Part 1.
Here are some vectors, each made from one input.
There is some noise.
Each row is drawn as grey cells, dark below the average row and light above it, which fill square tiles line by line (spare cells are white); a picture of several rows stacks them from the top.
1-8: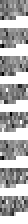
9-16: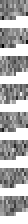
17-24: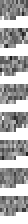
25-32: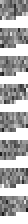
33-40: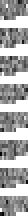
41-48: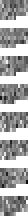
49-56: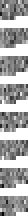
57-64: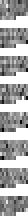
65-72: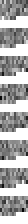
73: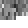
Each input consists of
a point on an 8-point line, together with either a fixed value, or a node of a 9-node tree.
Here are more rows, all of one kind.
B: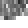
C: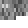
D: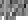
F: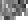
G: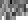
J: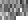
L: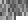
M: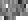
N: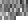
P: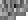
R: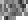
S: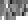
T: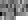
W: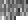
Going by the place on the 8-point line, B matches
F, G, L and W.
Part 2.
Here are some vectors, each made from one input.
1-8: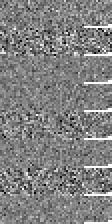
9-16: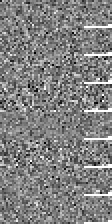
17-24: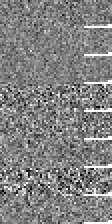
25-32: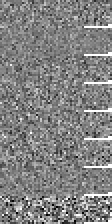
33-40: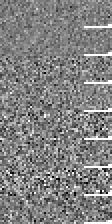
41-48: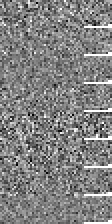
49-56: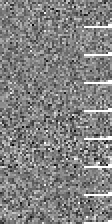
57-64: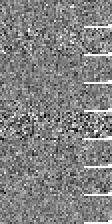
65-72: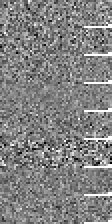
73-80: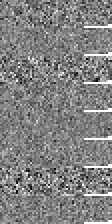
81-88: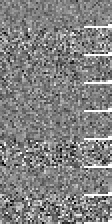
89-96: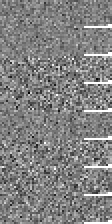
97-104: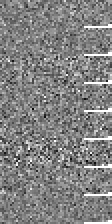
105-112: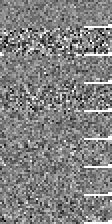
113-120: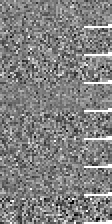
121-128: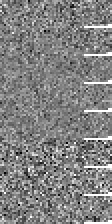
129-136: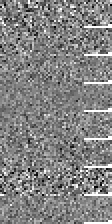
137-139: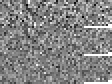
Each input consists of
a point on a 17-point circle and a true/false value.
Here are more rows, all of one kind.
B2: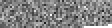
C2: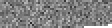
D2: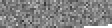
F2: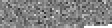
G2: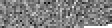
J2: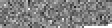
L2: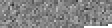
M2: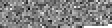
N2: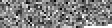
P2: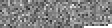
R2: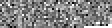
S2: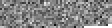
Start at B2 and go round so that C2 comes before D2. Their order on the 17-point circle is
B2, G2, P2, R2, S2, J2, F2, N2, C2, L2, D2, M2.
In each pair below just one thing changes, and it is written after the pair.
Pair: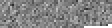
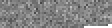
the place on the 17-point circle
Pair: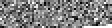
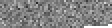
the true/false value
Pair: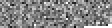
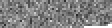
the true/false value
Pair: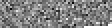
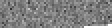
the place on the 17-point circle
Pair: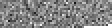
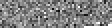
the true/false value
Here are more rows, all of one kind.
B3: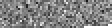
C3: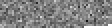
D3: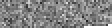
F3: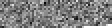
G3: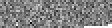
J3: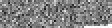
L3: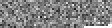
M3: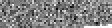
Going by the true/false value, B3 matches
C3 and D3.
